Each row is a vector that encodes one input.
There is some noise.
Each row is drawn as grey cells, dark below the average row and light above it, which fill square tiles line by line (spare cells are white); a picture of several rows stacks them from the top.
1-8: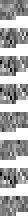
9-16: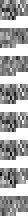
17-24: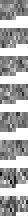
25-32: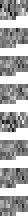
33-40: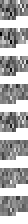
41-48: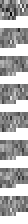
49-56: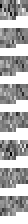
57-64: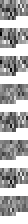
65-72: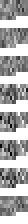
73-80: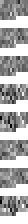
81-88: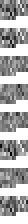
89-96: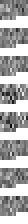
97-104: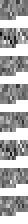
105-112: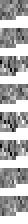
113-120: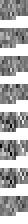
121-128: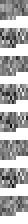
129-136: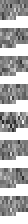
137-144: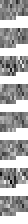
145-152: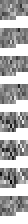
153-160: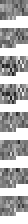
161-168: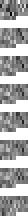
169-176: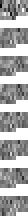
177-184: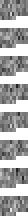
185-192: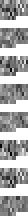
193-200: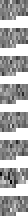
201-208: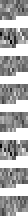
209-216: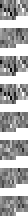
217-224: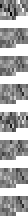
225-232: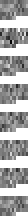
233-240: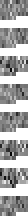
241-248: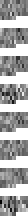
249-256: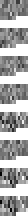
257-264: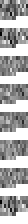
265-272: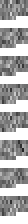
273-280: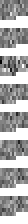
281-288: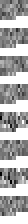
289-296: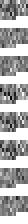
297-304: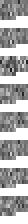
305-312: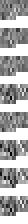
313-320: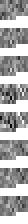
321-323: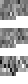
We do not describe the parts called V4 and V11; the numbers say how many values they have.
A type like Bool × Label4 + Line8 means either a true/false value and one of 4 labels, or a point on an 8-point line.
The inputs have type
Bool × Line8 + V4 × V11.
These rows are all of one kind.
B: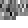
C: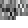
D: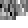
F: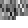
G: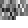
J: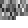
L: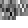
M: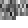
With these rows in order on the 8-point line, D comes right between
B and L.
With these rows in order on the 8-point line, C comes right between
F and G.
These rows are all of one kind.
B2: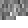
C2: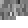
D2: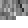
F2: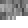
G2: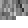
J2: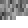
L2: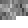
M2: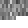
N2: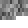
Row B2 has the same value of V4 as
C2 and M2.
